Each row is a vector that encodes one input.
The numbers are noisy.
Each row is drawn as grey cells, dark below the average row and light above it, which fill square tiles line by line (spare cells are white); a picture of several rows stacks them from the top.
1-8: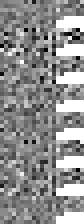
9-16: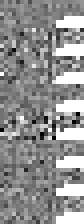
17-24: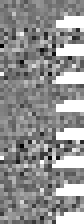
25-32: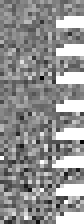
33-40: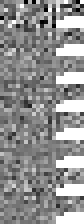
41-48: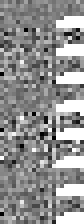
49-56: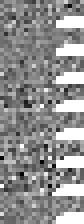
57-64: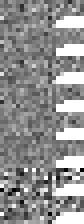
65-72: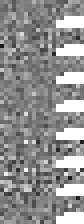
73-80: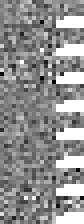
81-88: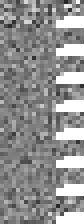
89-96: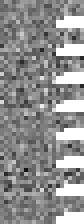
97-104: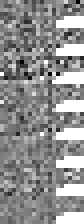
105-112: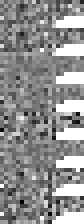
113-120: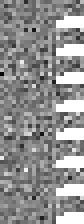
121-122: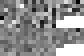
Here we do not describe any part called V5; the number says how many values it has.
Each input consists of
one of 4 labels, a true/false value and a value of V5, together with either a point on a 6-point circle, or a fixed value.
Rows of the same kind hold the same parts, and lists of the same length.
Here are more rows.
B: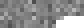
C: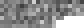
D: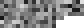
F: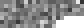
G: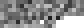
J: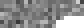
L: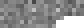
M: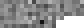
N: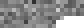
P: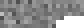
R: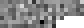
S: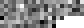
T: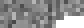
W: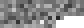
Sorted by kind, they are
B, D, F, J, N
C, G, L, M, P, R, S, T, W

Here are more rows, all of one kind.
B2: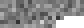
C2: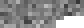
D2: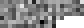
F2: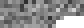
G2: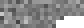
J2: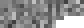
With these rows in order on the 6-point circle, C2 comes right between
B2 and D2.
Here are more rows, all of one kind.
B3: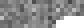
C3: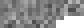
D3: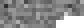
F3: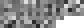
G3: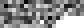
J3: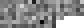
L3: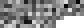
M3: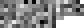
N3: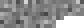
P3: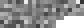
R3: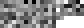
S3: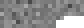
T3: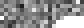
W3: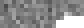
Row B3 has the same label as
J3, M3, R3 and T3.
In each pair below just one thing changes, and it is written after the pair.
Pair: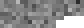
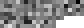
the true/false value
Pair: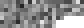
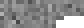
the value of V5
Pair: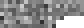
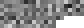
the true/false value
